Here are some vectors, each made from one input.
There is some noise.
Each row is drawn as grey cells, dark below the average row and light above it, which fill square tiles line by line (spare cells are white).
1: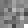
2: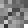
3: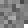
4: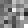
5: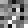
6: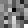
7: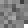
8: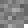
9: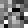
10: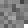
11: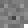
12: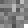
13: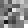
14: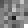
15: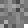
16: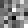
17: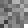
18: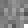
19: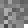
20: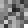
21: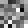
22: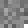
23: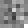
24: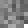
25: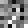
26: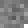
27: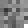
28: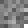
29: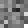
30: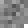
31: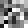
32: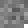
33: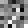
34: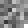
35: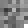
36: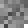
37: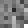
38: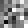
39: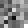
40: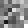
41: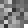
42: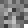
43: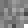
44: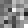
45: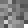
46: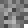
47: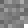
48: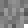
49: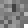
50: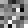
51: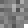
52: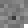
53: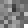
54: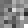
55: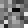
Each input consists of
either a fixed value, or one of 7 labels and a true/false value.
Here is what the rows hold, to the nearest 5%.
About 10% of them hold a fixed value. The rest hold one of 7 labels and a true/false value.
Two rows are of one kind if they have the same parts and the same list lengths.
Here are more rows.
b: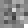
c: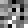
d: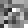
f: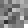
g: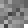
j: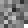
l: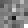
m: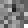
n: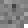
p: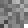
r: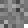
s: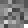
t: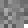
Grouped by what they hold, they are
b, d, f, g, j, l, m, n, p, r, s, t
c

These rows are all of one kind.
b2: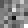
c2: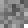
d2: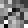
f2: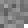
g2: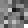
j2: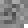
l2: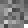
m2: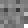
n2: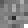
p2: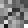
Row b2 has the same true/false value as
d2, l2, n2 and p2.
